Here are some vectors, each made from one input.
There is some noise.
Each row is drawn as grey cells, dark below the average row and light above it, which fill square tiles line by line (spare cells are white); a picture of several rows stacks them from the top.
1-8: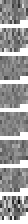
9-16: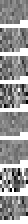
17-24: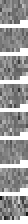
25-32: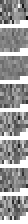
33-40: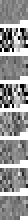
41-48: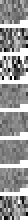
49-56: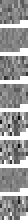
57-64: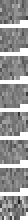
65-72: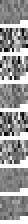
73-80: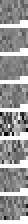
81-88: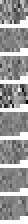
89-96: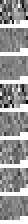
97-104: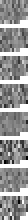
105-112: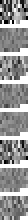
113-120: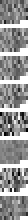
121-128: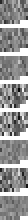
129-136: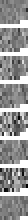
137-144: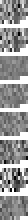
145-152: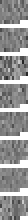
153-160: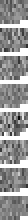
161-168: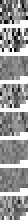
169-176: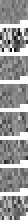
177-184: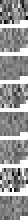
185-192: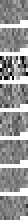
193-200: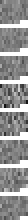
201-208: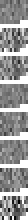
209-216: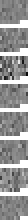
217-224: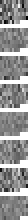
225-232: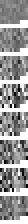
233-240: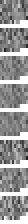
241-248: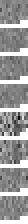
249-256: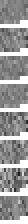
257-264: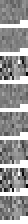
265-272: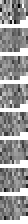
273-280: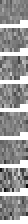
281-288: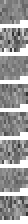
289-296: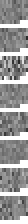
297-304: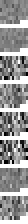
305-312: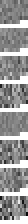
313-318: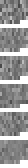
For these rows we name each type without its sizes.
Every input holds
a point on a line, together with either a point on a circle, or a fixed value.
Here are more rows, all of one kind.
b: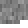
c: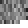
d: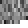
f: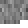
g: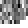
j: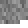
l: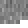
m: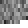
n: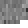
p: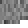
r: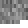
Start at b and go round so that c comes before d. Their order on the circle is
b, l, r, g, c, n, f, m, d, p, j.
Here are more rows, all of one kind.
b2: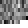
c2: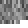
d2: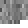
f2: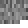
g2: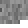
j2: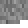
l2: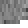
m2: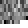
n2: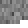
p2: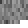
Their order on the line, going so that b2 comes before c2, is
n2, b2, f2, l2, m2, d2, p2, g2, c2, j2.
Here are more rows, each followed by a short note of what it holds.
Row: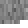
a point on a line
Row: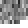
a point on a circle and a point on a line
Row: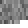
a point on a line
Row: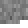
a point on a line
